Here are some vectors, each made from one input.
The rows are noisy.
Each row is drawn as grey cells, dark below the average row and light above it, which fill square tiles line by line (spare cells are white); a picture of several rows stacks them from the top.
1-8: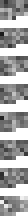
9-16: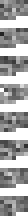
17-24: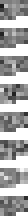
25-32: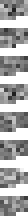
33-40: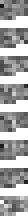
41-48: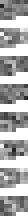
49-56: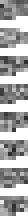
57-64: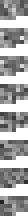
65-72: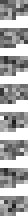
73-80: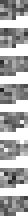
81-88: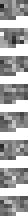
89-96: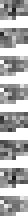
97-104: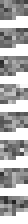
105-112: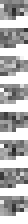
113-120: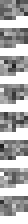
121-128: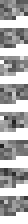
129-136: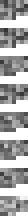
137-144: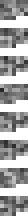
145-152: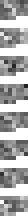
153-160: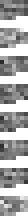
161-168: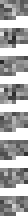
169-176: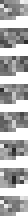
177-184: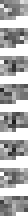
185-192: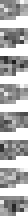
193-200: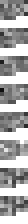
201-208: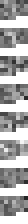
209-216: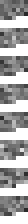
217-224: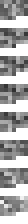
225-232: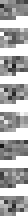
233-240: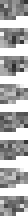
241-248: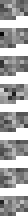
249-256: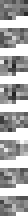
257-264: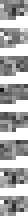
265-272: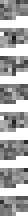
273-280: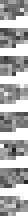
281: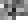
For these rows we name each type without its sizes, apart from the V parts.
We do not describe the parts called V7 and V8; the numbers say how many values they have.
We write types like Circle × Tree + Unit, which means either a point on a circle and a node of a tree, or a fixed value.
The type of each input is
Bool × Label × V8 + Tree + V7.
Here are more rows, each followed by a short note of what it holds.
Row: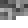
a value of V7
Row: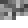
a value of V7
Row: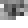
a node of a tree
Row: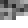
a value of V7
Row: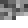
a value of V7
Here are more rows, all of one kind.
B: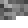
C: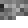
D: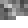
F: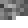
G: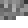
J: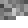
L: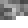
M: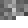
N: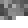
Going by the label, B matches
D, J and L.
